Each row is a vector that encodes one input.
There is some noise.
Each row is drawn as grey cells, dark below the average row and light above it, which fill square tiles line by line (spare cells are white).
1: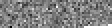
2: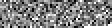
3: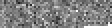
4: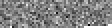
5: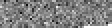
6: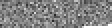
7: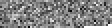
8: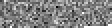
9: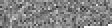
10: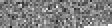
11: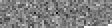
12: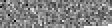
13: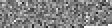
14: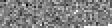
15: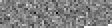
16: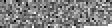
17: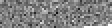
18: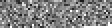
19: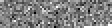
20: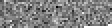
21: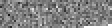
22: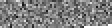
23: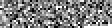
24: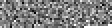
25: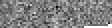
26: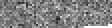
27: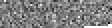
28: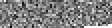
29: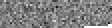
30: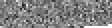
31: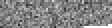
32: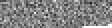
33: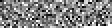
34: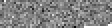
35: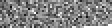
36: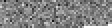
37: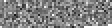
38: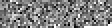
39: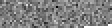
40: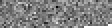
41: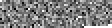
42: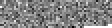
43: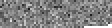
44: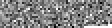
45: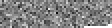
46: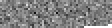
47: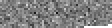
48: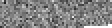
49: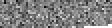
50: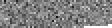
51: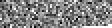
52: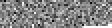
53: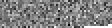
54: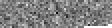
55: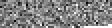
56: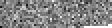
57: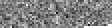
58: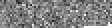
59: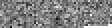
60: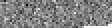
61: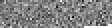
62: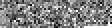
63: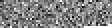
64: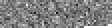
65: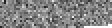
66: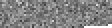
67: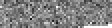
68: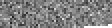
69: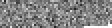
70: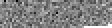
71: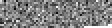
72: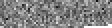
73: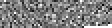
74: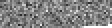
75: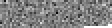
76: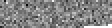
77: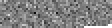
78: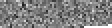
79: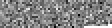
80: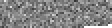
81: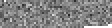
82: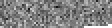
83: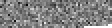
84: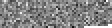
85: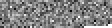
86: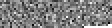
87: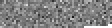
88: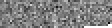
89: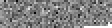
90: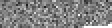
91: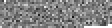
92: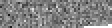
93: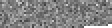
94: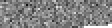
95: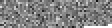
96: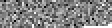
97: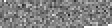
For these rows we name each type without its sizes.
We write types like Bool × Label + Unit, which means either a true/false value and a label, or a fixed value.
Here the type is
(Circle + Line) × Label.
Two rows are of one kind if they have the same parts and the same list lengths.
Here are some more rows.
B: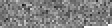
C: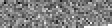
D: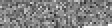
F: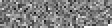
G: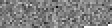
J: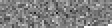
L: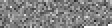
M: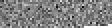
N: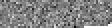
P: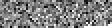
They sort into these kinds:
B, F, G, J, L, M, N
C, D, P

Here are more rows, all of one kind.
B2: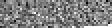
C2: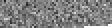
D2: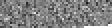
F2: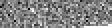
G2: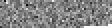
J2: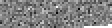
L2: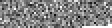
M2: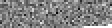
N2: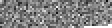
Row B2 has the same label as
C2 and D2.
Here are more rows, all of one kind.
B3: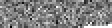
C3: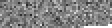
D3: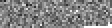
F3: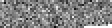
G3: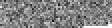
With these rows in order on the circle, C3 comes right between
B3 and D3.
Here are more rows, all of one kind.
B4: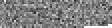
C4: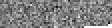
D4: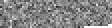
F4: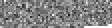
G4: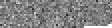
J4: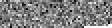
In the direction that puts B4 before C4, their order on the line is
D4, F4, B4, C4, J4, G4.
